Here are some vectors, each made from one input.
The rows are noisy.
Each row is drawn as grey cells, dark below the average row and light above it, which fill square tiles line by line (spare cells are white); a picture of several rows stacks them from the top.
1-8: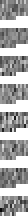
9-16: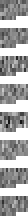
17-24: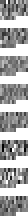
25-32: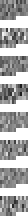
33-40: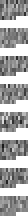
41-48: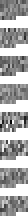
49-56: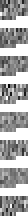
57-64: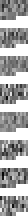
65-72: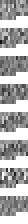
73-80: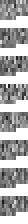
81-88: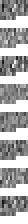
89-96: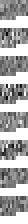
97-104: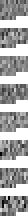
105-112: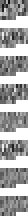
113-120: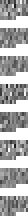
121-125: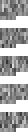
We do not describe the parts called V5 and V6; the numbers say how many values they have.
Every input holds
either a fixed value, or a point on a 3-point line, a point on a 4-point line and a true/false value, or a value of V5 and a value of V6.
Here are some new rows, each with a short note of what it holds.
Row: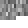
a value of V5 and a value of V6
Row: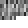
a point on a 3-point line, a point on a 4-point line and a true/false value
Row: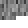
a point on a 3-point line, a point on a 4-point line and a true/false value
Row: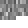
a value of V5 and a value of V6
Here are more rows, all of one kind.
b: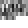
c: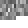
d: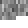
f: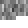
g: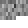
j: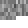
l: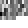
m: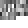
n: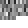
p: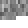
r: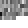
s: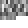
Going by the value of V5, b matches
g and l.
